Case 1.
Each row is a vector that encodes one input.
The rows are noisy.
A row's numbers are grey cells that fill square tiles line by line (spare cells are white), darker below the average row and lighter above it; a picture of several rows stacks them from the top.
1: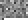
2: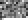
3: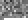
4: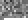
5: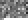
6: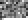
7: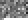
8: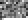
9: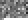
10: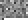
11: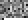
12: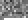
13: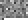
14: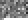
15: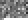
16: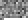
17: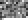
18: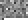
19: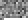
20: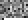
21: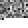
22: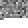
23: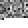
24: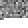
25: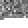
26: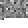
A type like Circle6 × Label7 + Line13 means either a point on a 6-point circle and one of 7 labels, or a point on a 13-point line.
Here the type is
Line6.
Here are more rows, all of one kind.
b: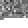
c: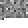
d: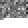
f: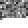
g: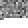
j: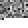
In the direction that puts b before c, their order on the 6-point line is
f, d, b, g, c, j.
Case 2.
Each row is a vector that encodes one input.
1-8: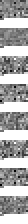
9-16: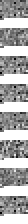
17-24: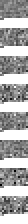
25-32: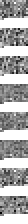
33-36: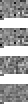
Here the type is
Tree8.
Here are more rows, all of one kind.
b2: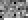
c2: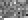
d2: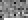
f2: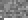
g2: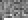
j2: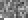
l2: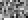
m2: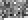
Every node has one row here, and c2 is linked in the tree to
f2 and m2.
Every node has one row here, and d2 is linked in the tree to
b2 and g2.
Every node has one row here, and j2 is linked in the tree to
f2 and l2.
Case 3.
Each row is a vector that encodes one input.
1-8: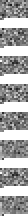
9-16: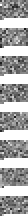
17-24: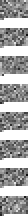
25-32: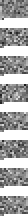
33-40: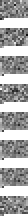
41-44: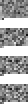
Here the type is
Circle9.
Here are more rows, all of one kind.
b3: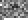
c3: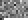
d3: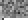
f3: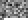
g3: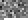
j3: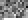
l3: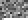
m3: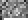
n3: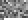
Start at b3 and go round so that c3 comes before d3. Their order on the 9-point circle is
b3, f3, c3, n3, d3, g3, j3, l3, m3.
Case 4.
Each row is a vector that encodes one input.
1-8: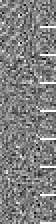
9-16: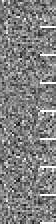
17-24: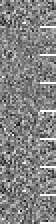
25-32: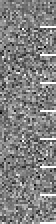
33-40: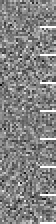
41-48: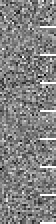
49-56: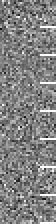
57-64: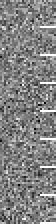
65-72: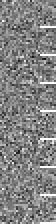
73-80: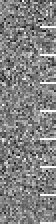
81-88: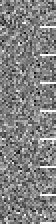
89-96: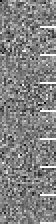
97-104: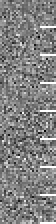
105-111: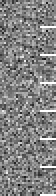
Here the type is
Tree16.
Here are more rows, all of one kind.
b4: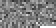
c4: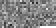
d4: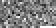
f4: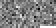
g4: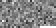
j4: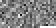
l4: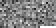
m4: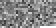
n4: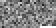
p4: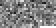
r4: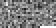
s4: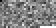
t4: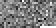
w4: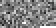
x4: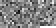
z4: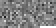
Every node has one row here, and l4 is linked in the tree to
b4.
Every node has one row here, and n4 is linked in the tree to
d4 and z4.
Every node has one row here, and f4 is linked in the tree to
z4.
